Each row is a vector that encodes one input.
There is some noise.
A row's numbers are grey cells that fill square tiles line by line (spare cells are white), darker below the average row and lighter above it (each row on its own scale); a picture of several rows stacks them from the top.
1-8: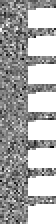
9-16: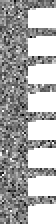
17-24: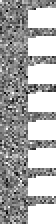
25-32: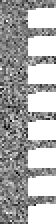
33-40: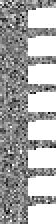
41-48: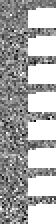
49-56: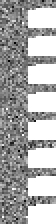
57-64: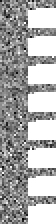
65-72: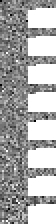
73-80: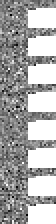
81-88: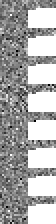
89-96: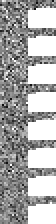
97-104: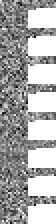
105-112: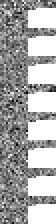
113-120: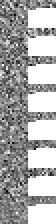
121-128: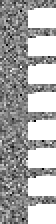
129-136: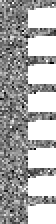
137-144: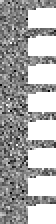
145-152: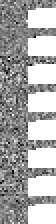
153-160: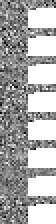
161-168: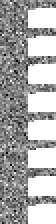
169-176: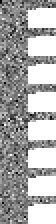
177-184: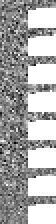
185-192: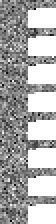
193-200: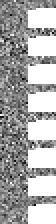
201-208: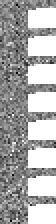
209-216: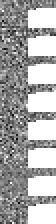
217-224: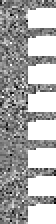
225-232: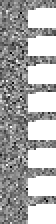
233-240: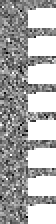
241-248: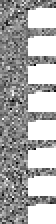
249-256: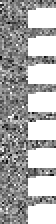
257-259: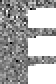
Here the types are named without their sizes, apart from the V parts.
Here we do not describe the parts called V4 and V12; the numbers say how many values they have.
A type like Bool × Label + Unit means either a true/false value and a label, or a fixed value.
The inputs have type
Bool × Label × V4 × V12 + Unit.
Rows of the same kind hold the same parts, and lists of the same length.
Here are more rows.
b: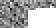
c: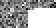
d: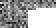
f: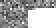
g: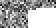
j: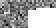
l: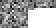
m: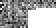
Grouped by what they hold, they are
b, c, f, g, j, l
d, m

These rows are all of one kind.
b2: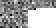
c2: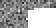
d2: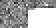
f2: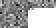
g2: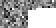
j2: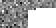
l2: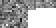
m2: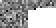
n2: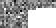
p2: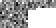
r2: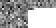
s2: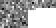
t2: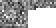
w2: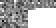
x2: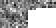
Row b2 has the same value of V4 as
f2, g2, r2 and w2.
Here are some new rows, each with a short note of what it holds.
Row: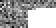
a fixed value
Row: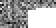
a fixed value
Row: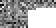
a fixed value
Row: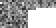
a fixed value
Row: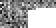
a fixed value
